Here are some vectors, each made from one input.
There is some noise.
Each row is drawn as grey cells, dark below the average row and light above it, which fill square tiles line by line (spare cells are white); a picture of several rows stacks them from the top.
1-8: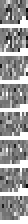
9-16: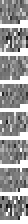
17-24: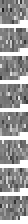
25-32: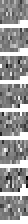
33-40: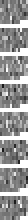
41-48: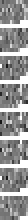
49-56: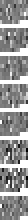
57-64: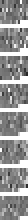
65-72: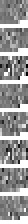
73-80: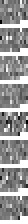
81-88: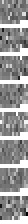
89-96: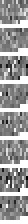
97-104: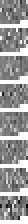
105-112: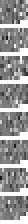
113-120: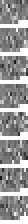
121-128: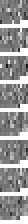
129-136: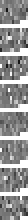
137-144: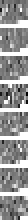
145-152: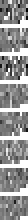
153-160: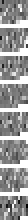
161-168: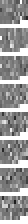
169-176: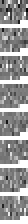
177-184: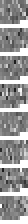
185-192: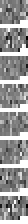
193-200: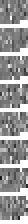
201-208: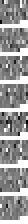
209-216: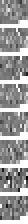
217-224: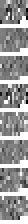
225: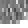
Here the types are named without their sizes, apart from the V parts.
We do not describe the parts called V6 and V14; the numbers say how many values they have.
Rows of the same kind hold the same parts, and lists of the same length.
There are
3 kinds of row.
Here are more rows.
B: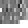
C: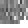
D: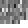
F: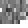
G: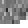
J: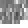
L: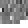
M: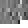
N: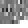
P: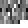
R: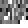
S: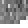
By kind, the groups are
B, C, F, G, J, L, N, S
D, M
P, R

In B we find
a label and a value of V14.
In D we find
a point on a circle and a label.
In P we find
a value of V6.
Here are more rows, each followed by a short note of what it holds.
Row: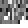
a value of V6
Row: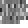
a label and a value of V14
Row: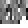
a value of V6
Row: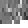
a point on a circle and a label
